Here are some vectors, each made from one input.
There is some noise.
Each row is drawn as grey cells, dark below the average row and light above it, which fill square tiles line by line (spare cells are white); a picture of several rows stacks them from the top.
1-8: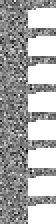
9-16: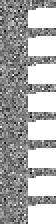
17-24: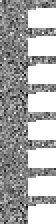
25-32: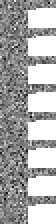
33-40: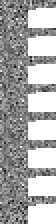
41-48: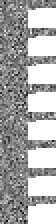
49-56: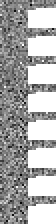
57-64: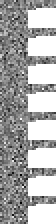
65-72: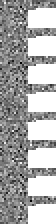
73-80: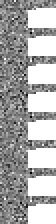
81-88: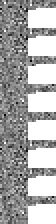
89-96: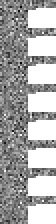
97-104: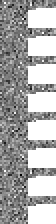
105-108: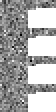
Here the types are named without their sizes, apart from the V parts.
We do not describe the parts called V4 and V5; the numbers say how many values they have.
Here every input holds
a point on each of two lines, together with either a true/false value and a value of V4, or a value of V5.
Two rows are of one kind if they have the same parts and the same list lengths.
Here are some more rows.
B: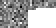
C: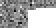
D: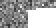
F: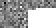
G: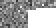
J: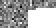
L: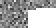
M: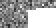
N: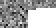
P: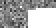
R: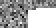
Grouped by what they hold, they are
B, J, N, R
C, D, F, G, L, M, P

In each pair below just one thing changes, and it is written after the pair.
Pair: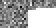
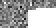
the place on one of the two lines
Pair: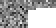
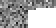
the value of V4
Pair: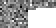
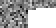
the true/false value
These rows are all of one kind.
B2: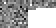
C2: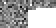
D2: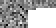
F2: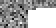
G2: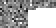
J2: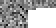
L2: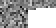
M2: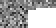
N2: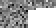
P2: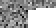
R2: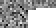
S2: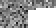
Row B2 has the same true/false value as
C2 and G2.
